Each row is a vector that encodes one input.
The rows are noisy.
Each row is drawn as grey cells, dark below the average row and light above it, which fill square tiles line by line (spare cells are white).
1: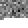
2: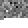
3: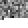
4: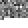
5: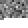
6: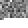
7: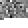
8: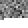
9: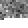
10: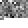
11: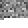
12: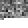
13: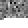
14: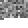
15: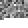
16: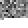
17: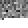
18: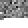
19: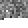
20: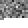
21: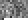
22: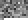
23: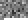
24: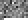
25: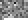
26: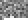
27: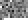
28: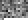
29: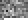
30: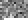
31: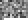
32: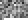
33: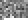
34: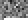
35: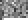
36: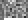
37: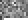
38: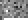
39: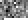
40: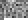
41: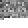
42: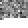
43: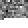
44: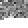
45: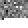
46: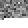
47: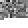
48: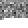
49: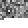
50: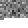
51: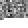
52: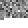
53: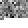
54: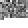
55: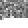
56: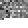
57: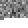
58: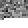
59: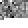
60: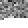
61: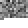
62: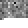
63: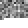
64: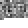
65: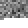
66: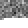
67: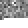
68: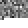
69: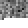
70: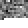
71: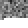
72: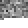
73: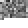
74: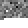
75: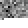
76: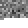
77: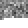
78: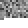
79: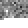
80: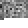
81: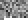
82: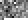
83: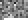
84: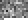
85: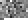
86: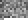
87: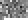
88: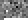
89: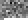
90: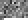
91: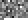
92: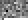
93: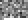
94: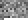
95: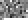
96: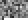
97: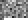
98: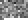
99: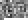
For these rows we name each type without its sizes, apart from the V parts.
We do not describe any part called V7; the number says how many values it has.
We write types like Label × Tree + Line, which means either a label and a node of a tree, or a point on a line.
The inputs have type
Line × (Line + V7).
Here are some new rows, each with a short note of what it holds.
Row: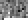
a point on a line and a value of V7
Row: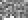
a point on a line and a value of V7
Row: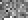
a point on each of two lines
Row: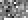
a point on each of two lines
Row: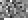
a point on a line and a value of V7
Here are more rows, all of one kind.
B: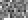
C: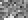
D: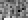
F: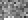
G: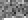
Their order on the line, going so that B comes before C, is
B, D, G, F, C.
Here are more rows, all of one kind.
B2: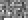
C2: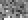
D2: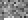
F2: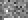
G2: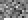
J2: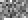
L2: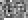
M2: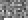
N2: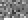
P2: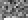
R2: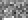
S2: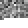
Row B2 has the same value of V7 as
L2, M2 and S2.
